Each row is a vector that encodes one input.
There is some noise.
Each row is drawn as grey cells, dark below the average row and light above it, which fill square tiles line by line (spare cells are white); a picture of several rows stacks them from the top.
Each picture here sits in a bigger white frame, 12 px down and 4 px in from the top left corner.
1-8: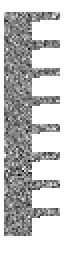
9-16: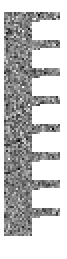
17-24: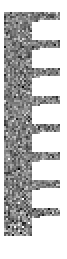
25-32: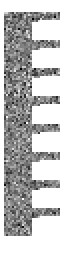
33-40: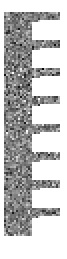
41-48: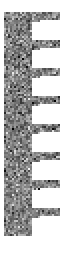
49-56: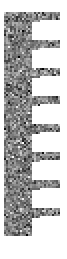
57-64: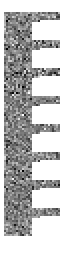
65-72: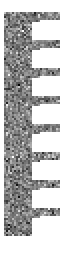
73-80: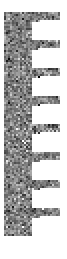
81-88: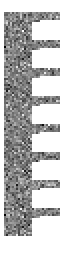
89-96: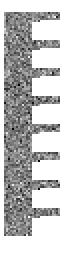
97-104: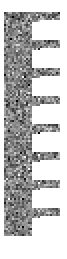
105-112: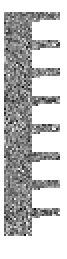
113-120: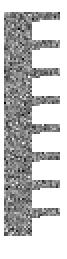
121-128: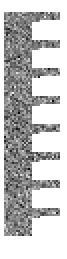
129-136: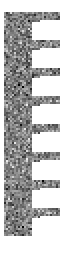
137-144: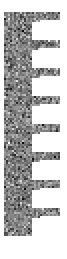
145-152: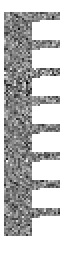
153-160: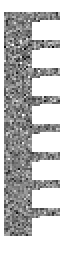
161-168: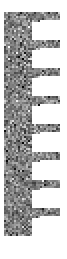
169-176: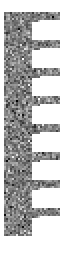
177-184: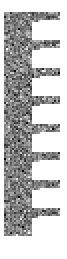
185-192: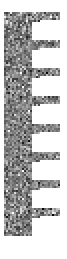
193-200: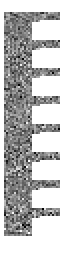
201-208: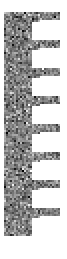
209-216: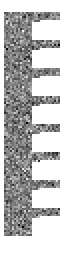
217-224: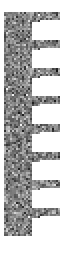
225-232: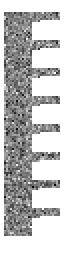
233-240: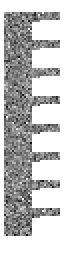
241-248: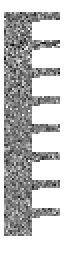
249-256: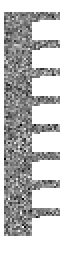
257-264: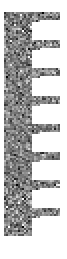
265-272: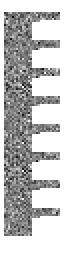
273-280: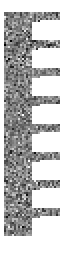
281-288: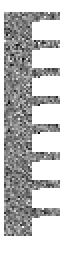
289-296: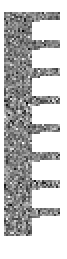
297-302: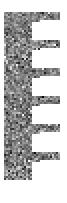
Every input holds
a point on an 11-point circle, together with either a point on a 6-point line, or a point on a 20-point line.
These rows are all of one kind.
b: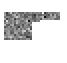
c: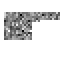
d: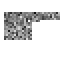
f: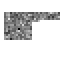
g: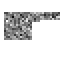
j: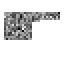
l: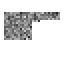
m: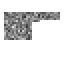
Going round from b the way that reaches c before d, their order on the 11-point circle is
b, g, m, f, j, c, d, l.
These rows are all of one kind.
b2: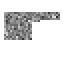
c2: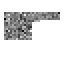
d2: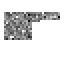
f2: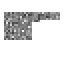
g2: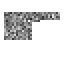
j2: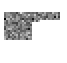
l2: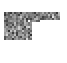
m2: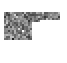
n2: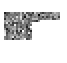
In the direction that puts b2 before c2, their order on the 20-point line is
f2, d2, l2, g2, b2, n2, m2, j2, c2.
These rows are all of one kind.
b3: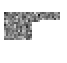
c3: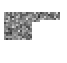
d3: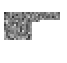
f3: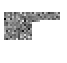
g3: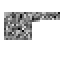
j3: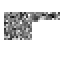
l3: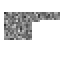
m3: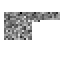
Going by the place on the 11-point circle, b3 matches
d3 and l3.
